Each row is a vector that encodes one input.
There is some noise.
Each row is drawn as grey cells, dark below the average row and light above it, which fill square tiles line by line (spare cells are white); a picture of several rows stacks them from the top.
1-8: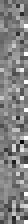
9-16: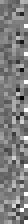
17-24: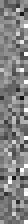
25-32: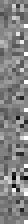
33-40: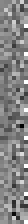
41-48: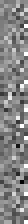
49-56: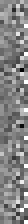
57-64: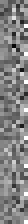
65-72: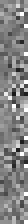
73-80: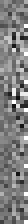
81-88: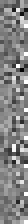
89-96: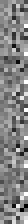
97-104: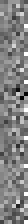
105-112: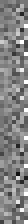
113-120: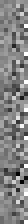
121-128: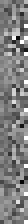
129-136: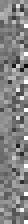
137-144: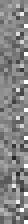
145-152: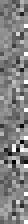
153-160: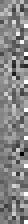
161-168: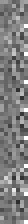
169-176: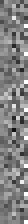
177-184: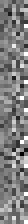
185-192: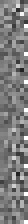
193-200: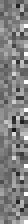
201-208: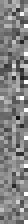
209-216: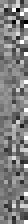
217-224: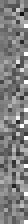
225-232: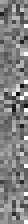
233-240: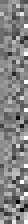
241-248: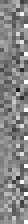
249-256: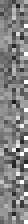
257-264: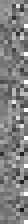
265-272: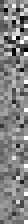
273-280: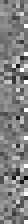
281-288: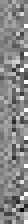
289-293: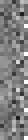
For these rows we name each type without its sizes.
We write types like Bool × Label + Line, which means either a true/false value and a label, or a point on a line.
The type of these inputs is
List(Line).
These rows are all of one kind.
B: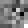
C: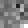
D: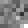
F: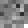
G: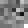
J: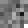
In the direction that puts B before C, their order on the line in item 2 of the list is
G, B, J, F, D, C.
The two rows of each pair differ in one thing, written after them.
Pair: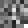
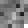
the place on the line in item 1 of the list
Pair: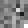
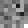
the place on the line in item 2 of the list
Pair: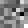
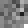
the place on the line in item 2 of the list
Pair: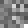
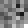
the place on the line in item 2 of the list
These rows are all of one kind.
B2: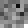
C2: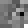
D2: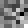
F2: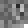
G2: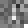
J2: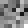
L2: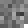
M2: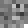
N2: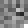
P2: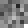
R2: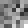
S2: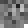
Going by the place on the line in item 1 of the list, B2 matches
G2 and R2.
